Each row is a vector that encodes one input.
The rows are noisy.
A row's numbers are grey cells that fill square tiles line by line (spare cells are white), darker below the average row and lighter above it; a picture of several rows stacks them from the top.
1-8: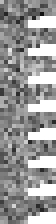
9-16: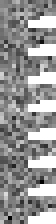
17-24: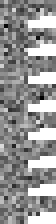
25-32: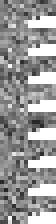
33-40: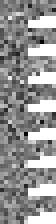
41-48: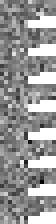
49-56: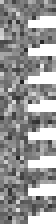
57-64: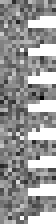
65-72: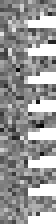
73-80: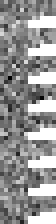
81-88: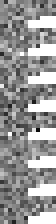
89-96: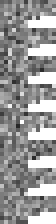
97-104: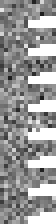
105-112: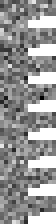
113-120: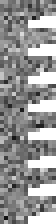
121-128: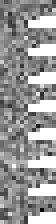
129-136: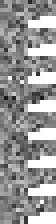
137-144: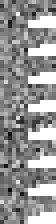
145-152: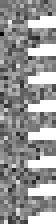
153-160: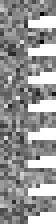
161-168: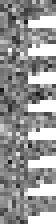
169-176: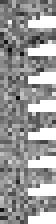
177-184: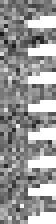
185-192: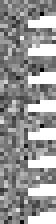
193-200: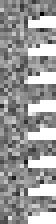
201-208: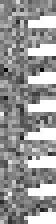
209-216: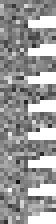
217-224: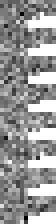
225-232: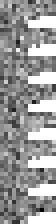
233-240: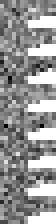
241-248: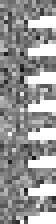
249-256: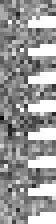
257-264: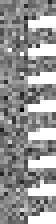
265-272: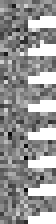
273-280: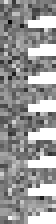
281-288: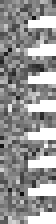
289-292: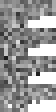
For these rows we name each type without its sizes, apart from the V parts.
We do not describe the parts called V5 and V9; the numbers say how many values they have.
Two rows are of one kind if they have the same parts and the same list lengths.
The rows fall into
2 kinds.
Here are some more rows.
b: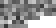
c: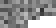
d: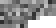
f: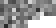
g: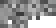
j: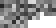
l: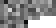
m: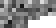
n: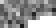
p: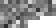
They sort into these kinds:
b, f, g, j, p
c, d, l, m, n

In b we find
a point on each of two lines and a value of V5.
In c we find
a point on a line, a value of V5 and a value of V9.
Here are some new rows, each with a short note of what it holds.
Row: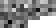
a point on a line, a value of V5 and a value of V9
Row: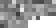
a point on each of two lines and a value of V5
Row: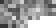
a point on each of two lines and a value of V5
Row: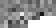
a point on a line, a value of V5 and a value of V9
